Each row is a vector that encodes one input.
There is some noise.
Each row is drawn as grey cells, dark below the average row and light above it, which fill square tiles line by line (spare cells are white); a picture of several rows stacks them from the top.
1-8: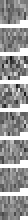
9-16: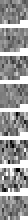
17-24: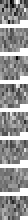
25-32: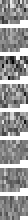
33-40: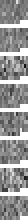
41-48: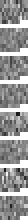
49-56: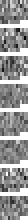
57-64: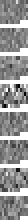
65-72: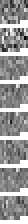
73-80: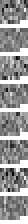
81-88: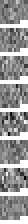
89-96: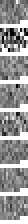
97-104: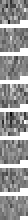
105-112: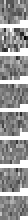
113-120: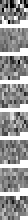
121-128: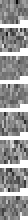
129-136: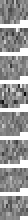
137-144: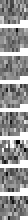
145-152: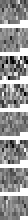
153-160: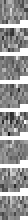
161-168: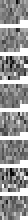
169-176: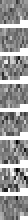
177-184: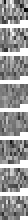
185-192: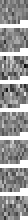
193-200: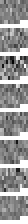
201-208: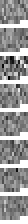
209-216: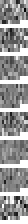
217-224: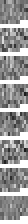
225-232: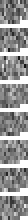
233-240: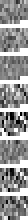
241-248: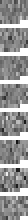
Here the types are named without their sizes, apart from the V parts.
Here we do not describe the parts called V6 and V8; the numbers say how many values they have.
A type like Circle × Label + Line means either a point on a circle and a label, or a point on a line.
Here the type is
(Bool × Line + V8) × (Line + V6).
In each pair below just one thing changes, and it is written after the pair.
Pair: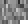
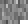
the true/false value
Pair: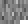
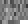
the true/false value
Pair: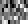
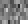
the value of V6
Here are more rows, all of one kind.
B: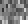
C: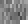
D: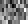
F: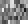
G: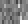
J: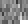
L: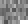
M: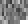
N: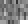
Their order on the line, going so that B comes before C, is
J, L, F, M, B, D, G, C, N.
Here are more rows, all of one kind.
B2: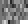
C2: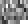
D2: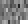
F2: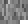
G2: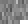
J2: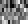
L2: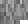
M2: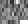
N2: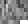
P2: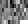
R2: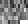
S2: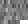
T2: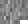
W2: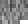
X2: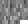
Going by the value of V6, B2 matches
F2, M2, P2 and S2.
